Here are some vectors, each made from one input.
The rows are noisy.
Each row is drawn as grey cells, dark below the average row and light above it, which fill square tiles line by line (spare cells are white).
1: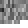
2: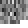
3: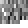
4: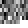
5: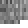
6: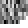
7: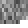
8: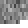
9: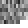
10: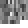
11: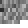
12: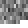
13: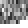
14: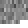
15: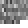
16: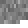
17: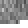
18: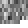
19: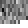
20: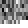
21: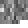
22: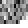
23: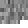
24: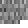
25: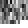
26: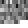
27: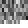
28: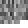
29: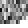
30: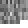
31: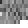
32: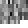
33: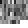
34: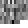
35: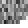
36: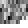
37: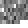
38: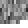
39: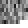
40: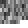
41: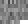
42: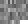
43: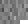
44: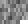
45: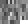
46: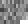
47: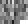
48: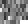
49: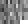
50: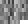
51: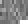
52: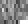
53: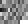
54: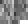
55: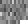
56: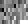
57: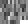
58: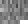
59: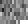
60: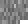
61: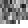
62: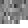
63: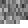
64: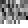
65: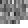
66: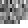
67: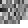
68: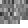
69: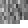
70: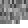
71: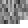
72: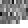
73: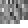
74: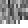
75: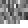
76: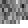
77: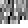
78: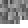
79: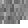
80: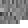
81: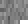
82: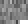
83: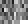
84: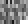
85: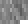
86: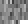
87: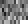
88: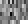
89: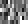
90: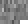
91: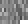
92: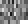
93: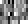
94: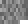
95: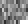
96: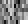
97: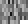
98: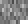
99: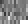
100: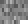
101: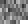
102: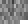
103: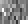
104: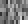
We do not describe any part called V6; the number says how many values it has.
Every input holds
a node of a 7-node tree, together with either three true/false values, or a value of V6.
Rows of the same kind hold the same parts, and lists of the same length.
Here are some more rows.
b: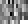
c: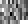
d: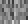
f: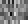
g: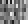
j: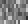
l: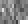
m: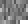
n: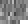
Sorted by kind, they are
b, d, f, g, j, m, n
c, l

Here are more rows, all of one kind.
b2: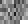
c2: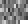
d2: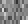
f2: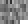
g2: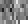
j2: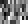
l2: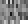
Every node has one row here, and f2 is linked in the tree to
g2.
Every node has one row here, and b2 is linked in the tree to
d2 and l2.
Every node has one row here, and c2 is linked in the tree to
j2.
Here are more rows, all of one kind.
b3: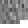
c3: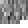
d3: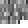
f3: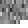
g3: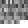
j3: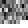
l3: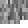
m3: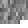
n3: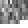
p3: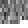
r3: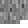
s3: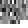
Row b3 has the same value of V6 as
f3, g3, j3 and r3.
